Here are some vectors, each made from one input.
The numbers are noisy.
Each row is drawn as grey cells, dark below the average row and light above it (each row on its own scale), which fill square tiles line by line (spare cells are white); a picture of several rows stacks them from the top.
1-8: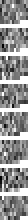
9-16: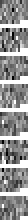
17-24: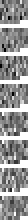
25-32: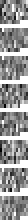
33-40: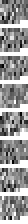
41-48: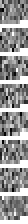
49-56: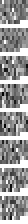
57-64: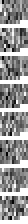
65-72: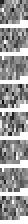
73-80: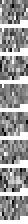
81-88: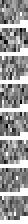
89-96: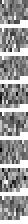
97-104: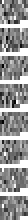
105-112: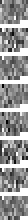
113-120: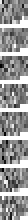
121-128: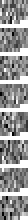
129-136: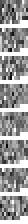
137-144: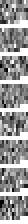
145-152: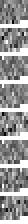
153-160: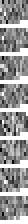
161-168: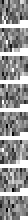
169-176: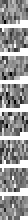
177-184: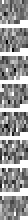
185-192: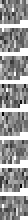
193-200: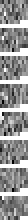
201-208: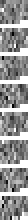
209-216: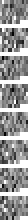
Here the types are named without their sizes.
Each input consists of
four true/false values, together with a list of points on a line.
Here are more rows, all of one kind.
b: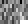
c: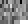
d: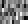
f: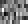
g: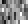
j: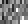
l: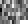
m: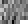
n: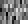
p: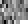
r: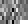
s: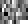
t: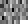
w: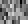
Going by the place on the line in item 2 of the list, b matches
c, g, l and s.
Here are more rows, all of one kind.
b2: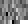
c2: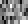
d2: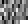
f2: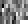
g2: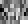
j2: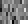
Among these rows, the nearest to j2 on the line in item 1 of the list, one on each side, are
b2 and c2.
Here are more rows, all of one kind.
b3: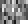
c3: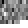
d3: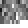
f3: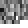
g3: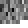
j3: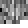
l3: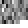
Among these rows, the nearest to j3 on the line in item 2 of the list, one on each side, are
c3 and d3.
